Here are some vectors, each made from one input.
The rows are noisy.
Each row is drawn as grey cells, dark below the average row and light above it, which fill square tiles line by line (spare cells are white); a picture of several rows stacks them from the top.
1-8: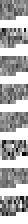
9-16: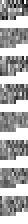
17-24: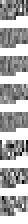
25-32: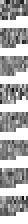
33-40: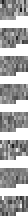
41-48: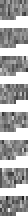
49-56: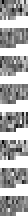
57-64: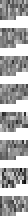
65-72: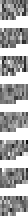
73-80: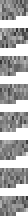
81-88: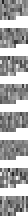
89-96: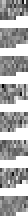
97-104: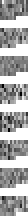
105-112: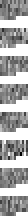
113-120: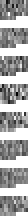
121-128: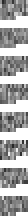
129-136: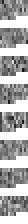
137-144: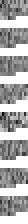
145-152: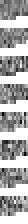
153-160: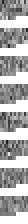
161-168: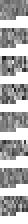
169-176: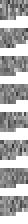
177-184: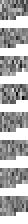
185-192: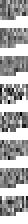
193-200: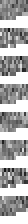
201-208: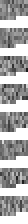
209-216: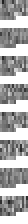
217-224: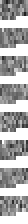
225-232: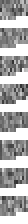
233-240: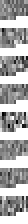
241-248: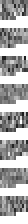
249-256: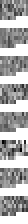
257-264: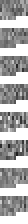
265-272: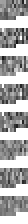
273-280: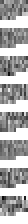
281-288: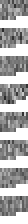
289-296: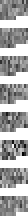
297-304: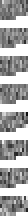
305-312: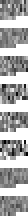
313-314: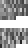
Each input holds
either a point on a 16-point circle, or a fixed value.
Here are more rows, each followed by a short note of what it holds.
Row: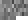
a point on a 16-point circle
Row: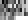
a fixed value
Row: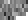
a point on a 16-point circle
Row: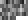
a fixed value
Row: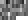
a fixed value
